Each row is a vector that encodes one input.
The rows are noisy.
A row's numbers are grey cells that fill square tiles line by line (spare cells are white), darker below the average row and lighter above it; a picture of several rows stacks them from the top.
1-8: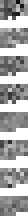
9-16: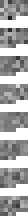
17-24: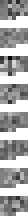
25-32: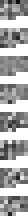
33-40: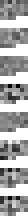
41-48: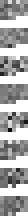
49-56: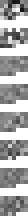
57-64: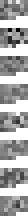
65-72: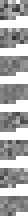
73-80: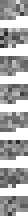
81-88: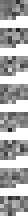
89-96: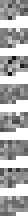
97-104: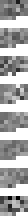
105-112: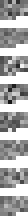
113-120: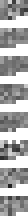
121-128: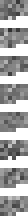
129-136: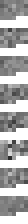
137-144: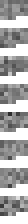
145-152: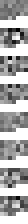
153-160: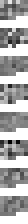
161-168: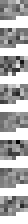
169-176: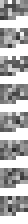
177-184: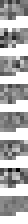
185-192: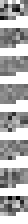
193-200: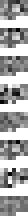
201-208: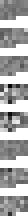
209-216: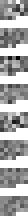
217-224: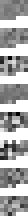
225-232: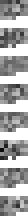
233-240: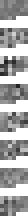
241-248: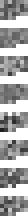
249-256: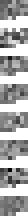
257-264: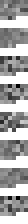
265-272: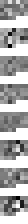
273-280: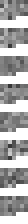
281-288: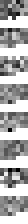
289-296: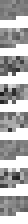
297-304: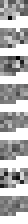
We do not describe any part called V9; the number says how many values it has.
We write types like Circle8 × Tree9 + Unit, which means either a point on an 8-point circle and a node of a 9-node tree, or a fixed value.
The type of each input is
Line3 × Line5 + (Tree7 + Unit) × V9.
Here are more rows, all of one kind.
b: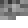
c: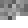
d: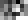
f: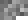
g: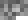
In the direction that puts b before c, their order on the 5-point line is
d, g, f, b, c.
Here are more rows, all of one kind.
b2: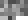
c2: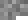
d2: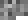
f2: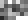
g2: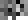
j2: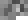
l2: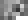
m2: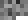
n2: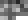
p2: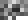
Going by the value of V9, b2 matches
g2 and j2.
